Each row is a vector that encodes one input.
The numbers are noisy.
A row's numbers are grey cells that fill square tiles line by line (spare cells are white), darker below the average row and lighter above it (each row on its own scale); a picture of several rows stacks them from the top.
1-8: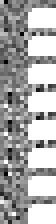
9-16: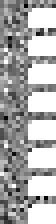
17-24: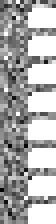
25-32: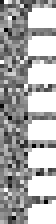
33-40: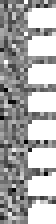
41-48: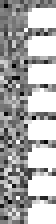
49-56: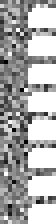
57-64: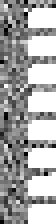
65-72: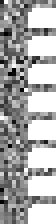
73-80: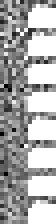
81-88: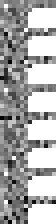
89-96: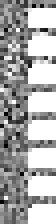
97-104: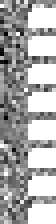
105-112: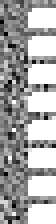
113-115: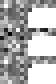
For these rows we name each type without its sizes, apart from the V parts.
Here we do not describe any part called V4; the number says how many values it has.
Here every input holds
a value of V4, together with a list of points on a line.
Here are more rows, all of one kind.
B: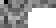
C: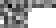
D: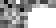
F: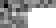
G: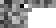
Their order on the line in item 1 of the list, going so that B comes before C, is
G, B, D, F, C.
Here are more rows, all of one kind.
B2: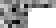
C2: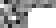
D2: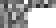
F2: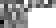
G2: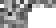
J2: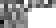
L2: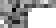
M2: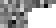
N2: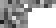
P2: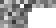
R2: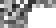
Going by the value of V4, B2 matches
C2 and L2.
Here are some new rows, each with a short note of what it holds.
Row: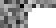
a value of V4, together with a list of three items
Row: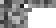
a value of V4, together with a list of two items
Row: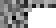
a value of V4, together with a list of three items
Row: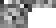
a value of V4, together with a list of three items
